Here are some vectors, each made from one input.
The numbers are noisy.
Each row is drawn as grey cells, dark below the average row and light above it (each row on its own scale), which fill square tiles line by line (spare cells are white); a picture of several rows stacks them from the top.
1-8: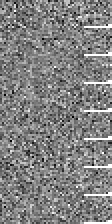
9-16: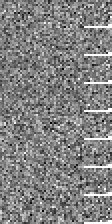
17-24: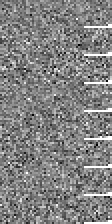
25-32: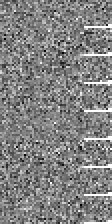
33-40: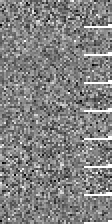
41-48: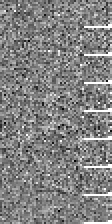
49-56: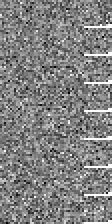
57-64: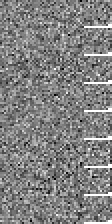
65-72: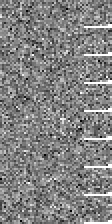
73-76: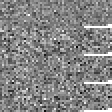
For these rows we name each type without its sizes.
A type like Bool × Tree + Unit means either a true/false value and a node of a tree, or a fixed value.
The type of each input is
Label.
